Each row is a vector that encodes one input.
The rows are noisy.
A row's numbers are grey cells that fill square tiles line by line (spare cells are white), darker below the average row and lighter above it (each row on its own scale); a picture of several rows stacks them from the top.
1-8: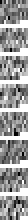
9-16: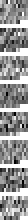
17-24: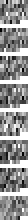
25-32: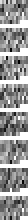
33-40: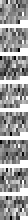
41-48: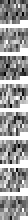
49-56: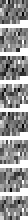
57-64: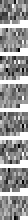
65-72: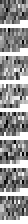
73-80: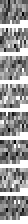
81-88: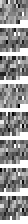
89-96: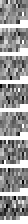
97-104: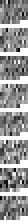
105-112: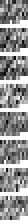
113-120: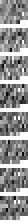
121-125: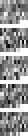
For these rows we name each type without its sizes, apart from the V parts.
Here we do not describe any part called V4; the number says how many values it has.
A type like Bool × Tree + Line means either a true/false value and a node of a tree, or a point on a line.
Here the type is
Bool × Bool × Bool × V4 + List(Line).
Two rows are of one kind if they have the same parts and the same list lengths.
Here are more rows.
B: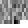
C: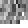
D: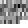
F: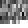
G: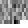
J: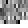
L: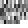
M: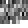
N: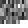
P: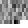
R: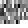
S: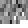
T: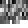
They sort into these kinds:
B, G, P
C, J
D, L, R
F, M, N, T
S

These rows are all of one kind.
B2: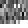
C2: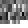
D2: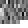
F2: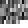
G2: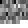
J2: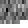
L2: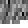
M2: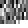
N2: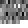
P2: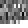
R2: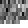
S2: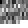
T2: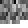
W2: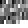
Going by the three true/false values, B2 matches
C2, M2 and P2.
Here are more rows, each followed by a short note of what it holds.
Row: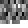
three true/false values and a value of V4
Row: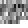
a list of three items
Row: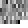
a list of one item
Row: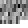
a list of three items
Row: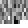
the empty list
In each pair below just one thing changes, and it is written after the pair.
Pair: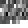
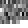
one of the three true/false values
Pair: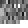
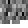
the value of V4
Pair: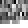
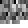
the value of V4
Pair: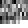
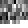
one of the three true/false values
